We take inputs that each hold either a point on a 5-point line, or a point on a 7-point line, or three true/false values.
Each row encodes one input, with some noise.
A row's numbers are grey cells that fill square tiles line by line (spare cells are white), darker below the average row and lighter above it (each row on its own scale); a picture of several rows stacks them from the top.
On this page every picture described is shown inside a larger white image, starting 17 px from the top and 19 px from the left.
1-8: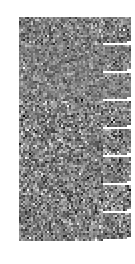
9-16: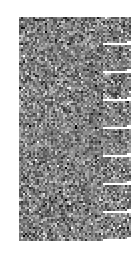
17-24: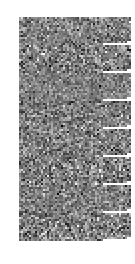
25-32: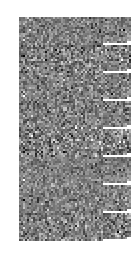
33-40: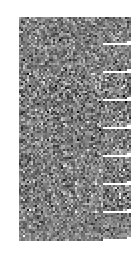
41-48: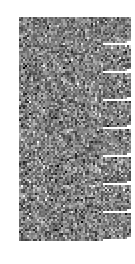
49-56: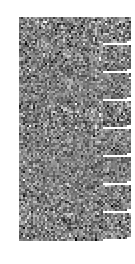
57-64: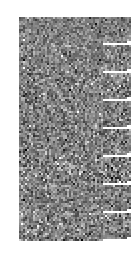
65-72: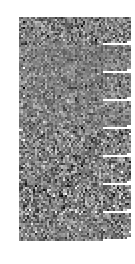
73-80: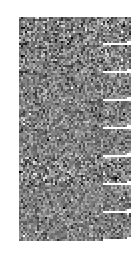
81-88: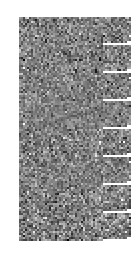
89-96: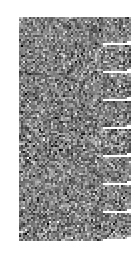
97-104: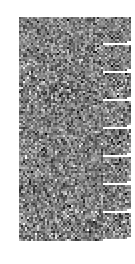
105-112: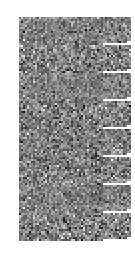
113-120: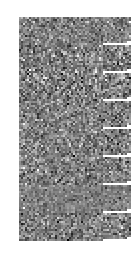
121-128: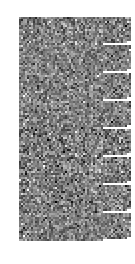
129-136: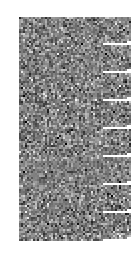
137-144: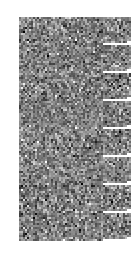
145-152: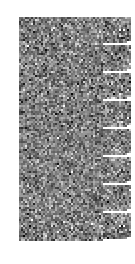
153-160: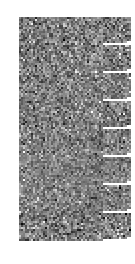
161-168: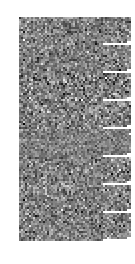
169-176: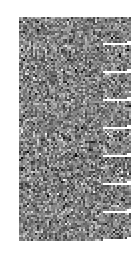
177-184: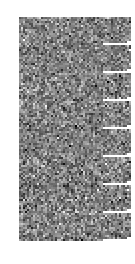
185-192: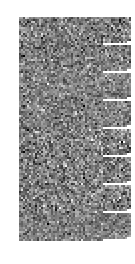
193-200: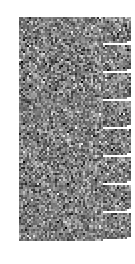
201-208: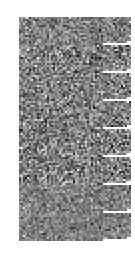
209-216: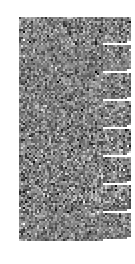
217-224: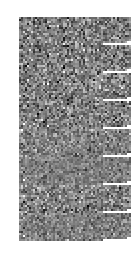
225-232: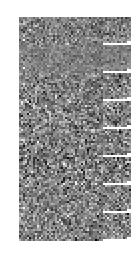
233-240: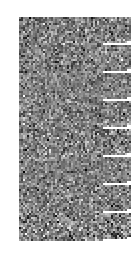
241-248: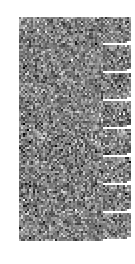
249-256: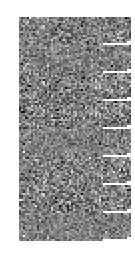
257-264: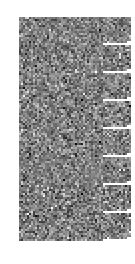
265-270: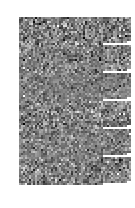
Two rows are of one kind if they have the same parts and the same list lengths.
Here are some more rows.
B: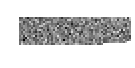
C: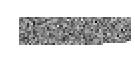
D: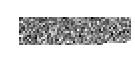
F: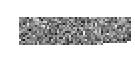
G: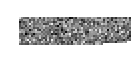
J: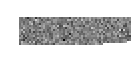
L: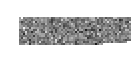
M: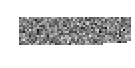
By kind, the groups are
B, C, D, J
F, G
L, M

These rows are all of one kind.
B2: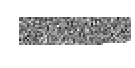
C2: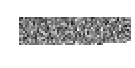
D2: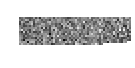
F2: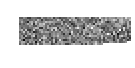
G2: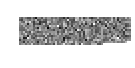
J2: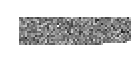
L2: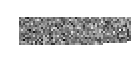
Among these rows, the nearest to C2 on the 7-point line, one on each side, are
D2 and L2.
